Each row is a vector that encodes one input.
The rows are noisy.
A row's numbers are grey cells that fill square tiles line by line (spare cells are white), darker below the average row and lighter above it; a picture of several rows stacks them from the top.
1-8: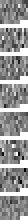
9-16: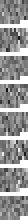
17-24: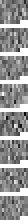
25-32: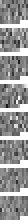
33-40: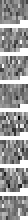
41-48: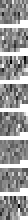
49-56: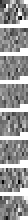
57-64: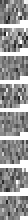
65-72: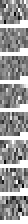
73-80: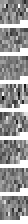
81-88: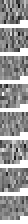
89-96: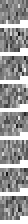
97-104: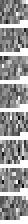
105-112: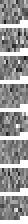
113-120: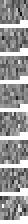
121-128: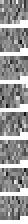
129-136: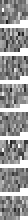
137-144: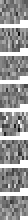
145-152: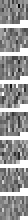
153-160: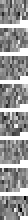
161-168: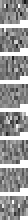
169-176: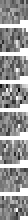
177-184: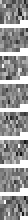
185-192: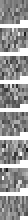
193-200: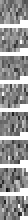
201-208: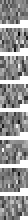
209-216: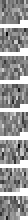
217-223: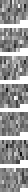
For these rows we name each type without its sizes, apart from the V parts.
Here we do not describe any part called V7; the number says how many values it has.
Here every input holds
a true/false value, together with either a point on a circle, or a value of V7.
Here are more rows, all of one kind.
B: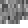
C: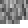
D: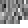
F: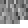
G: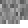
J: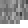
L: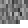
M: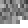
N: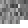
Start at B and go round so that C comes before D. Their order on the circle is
B, C, J, M, F, D, N, G, L.
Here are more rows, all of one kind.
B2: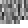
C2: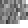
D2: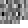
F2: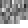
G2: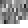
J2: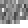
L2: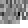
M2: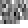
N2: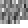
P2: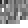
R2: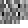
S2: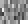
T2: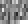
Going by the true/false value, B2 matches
D2 and R2.
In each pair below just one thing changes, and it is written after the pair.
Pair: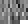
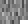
the true/false value
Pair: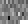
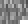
the place on the circle
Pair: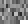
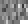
the true/false value
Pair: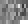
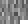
the place on the circle
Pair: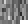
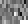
the place on the circle
